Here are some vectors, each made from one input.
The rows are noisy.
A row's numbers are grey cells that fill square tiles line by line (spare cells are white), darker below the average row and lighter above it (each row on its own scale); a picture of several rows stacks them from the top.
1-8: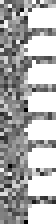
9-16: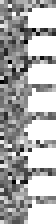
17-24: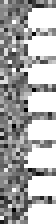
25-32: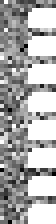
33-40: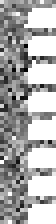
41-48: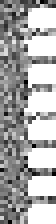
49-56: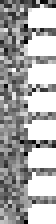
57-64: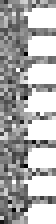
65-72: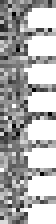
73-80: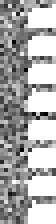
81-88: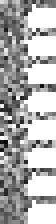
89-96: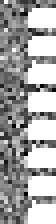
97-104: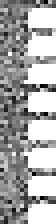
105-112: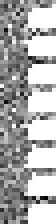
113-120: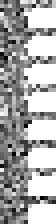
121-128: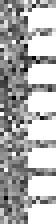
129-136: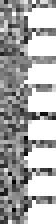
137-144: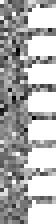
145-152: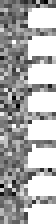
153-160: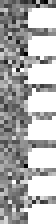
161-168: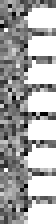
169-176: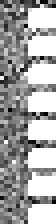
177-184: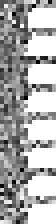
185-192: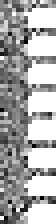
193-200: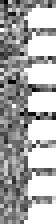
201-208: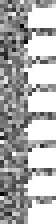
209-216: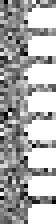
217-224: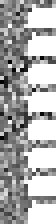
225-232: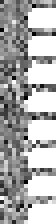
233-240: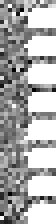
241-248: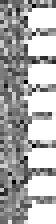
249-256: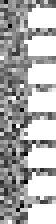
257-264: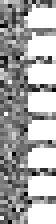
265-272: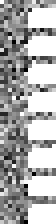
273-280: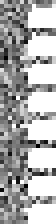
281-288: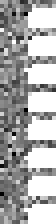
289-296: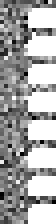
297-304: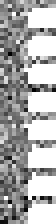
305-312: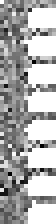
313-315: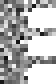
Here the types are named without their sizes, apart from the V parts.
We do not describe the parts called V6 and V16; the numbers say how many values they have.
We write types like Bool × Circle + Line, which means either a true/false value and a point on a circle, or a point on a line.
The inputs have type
Bool × (Line + V6 × V16).
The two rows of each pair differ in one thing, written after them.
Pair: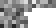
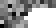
the value of V16
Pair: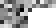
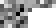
the value of V6
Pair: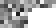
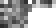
the value of V6
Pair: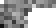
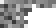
the value of V16
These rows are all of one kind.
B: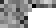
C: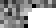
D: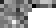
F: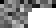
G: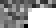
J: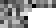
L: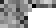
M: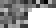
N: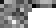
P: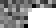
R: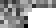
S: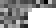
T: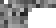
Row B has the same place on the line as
L and T.
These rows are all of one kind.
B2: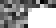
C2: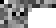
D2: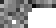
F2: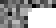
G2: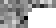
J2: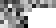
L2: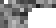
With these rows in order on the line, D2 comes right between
F2 and L2.
